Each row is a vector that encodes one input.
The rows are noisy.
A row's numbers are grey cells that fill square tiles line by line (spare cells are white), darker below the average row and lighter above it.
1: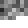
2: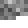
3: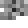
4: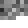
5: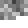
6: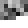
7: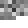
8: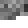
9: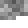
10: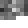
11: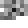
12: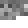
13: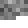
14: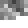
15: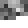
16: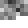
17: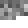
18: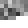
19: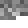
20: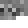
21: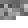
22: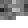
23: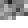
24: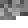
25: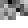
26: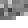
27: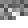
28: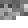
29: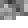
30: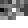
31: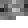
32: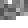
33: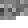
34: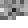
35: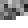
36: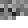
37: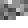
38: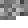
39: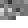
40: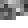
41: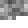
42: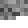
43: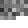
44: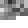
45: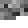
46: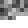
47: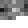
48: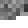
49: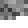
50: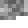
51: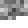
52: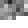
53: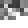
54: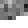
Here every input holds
a point on a 5-point circle and a true/false value.
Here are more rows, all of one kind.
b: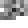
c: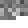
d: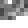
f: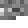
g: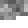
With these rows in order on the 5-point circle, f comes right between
b and c.
